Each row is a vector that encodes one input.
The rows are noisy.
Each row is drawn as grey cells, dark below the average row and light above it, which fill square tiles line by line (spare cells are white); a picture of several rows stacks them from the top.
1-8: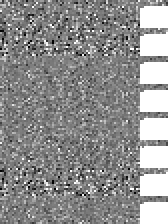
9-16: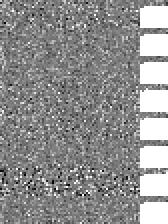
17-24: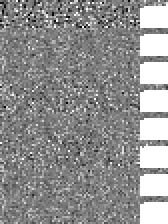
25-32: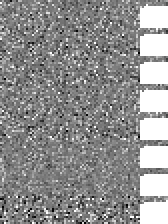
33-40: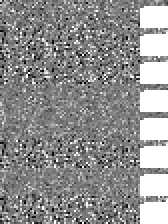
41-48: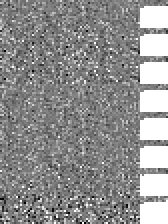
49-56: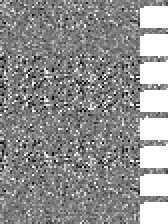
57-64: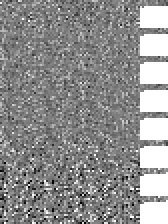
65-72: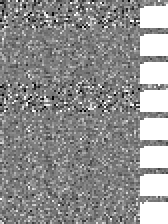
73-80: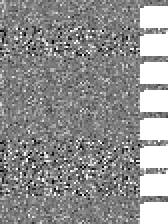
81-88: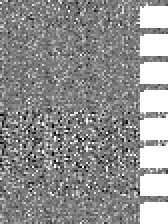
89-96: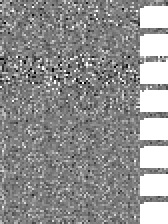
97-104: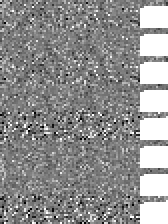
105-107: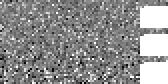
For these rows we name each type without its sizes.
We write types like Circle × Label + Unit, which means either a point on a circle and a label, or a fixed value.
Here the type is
Bool × (Circle + Unit) + Line.
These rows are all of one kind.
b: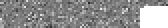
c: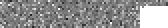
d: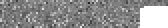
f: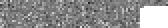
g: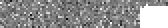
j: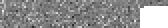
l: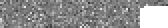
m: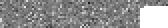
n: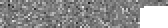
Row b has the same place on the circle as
l and m.
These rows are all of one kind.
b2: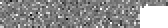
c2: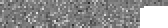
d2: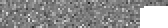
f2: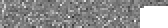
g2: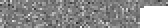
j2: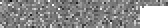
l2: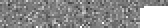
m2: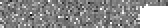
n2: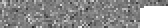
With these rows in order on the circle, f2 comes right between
j2 and n2.
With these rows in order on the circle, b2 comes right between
j2 and m2.
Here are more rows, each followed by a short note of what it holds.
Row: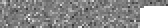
a point on a circle and a true/false value
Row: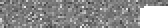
a point on a circle and a true/false value
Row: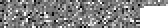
a point on a line
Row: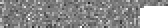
a point on a circle and a true/false value
